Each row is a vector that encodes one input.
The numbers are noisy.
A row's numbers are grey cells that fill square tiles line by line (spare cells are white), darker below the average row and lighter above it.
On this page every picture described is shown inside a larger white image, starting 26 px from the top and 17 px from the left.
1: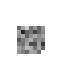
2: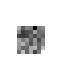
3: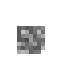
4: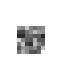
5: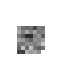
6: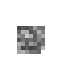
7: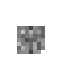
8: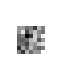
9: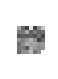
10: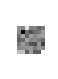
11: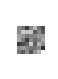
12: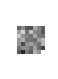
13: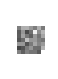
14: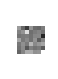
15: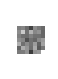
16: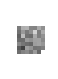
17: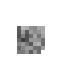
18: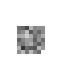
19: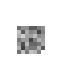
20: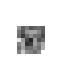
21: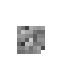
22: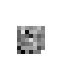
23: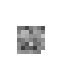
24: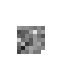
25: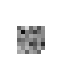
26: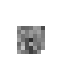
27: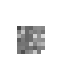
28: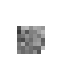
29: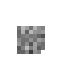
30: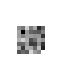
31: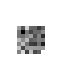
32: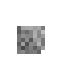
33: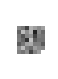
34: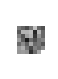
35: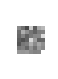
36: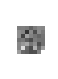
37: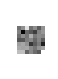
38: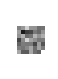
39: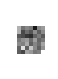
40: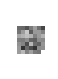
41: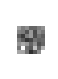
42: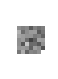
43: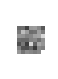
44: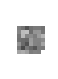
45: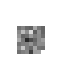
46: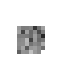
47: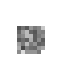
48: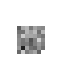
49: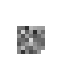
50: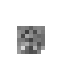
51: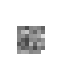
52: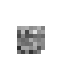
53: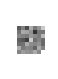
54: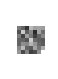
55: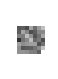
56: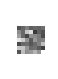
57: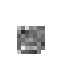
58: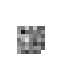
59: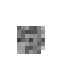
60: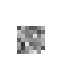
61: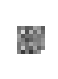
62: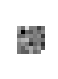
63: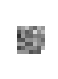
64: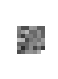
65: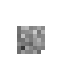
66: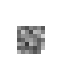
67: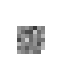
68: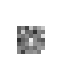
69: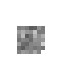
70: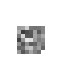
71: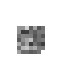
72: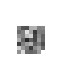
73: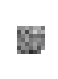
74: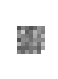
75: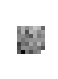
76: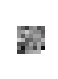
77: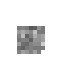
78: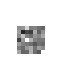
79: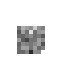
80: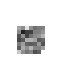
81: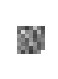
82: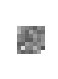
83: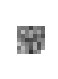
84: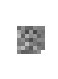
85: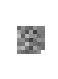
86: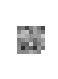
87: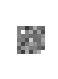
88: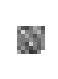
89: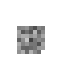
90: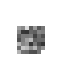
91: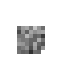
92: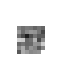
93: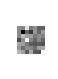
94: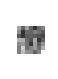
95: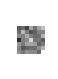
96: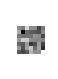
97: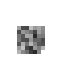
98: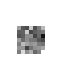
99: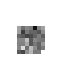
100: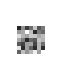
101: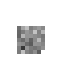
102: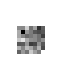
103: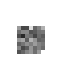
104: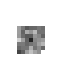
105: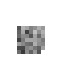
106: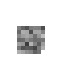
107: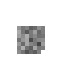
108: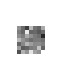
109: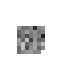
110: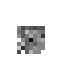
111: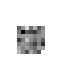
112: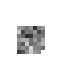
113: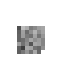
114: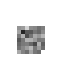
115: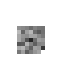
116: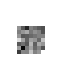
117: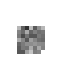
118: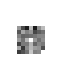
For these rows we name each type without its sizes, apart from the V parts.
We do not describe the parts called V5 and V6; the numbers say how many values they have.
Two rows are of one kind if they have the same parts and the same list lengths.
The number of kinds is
2.
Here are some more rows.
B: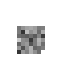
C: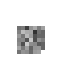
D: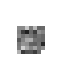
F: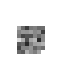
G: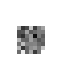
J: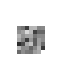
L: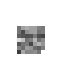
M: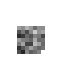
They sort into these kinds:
B, F, G, L, M
C, D, J

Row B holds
a node of a tree, a value of V5 and a value of V6.
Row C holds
four true/false values and a value of V6.
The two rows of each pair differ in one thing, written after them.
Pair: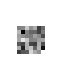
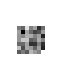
the node of the tree
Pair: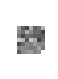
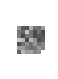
the node of the tree
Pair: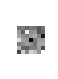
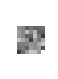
the node of the tree
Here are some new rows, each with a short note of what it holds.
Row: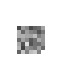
four true/false values and a value of V6
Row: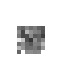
a node of a tree, a value of V5 and a value of V6
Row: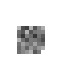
a node of a tree, a value of V5 and a value of V6
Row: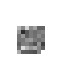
four true/false values and a value of V6
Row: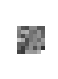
a node of a tree, a value of V5 and a value of V6
